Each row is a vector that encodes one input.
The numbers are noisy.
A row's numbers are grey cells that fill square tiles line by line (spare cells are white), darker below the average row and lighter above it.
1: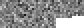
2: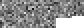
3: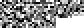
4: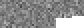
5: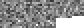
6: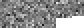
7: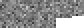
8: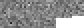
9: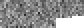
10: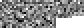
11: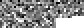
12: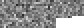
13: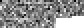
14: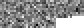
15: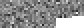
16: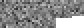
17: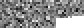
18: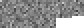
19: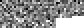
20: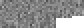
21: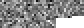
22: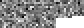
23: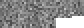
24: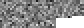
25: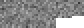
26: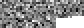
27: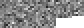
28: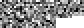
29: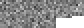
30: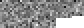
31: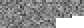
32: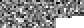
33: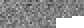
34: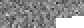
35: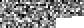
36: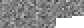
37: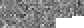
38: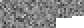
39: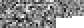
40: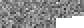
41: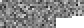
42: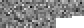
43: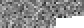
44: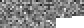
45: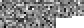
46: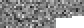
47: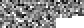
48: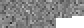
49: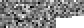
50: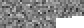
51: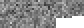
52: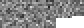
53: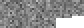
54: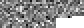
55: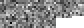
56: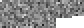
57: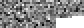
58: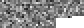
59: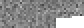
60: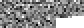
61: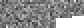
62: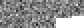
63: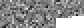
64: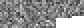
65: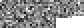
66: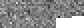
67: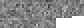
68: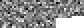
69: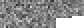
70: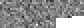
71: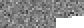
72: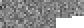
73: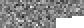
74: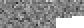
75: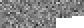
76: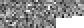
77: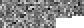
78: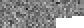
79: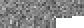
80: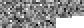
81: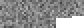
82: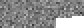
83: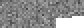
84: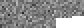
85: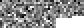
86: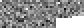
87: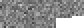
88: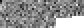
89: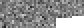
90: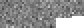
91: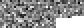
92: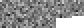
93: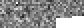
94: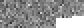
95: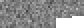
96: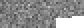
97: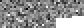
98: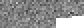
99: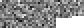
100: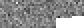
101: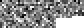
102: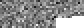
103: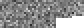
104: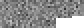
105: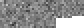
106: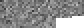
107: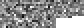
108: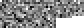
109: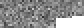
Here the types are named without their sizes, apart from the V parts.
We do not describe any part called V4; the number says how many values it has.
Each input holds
a true/false value, together with either a node of a tree, or a value of V4.
